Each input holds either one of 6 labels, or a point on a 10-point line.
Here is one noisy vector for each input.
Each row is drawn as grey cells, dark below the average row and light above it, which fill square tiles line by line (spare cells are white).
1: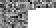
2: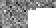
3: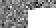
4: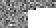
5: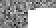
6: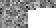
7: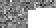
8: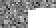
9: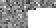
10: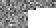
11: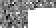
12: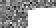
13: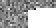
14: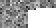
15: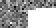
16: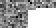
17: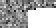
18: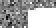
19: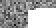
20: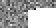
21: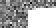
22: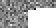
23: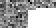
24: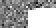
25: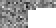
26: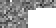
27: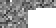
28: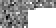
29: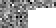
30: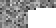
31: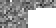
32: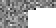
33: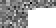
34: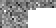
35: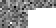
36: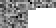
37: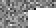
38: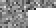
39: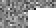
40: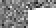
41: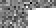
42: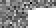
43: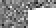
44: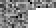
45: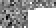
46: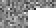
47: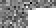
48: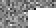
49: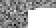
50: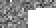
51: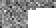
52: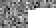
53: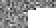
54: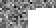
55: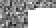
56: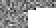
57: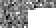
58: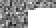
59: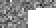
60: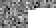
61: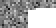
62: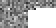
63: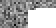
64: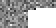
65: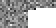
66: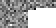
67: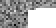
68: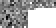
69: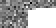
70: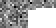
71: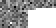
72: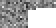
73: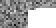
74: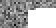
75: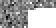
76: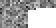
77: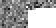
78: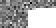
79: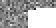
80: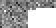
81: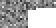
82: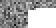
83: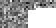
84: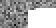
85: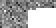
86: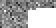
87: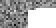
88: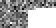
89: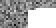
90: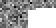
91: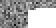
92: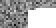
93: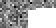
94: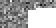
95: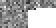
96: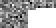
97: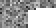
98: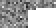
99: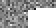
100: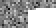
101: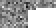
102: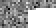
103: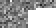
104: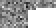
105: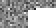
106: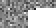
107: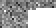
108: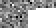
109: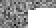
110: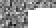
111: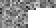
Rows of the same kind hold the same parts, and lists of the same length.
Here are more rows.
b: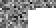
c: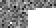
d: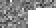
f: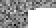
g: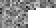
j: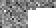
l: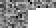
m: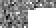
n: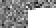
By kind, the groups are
b, c, f, l, m, n
d, g, j

